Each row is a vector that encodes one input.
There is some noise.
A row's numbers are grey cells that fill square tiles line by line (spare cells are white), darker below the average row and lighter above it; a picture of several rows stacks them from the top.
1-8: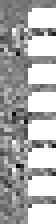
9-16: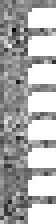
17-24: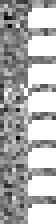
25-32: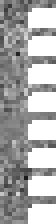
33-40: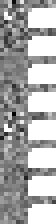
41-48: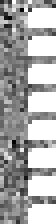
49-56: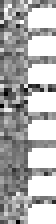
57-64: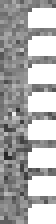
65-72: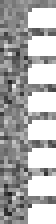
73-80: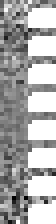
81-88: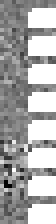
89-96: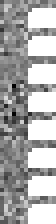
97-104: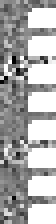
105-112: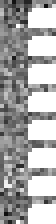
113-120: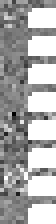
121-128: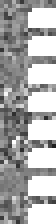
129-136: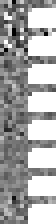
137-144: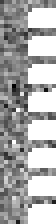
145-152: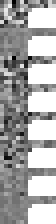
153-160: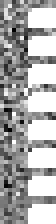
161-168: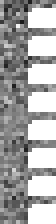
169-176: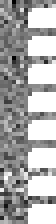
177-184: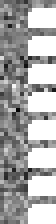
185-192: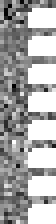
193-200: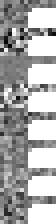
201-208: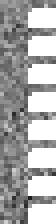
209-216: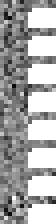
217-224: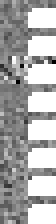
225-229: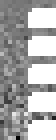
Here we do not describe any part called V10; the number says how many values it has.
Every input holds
a true/false value, together with either a node of an 11-node tree, or a list of up to two values of V10.
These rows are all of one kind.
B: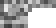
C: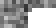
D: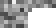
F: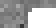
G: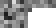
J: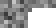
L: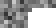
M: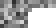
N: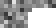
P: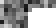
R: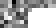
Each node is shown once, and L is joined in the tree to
J and N.
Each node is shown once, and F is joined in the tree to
D, G and M.
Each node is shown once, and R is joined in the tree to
M.
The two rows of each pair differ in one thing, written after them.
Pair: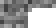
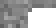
the true/false value
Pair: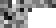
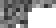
the value of V10 in item 1 of the list
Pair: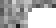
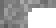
the value of V10 in item 1 of the list
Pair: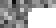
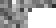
the value of V10 in item 2 of the list
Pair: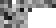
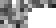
the true/false value
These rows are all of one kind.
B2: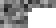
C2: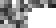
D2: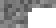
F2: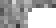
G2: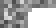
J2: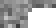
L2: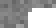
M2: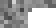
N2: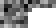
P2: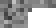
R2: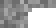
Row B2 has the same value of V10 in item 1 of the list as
D2 and F2.
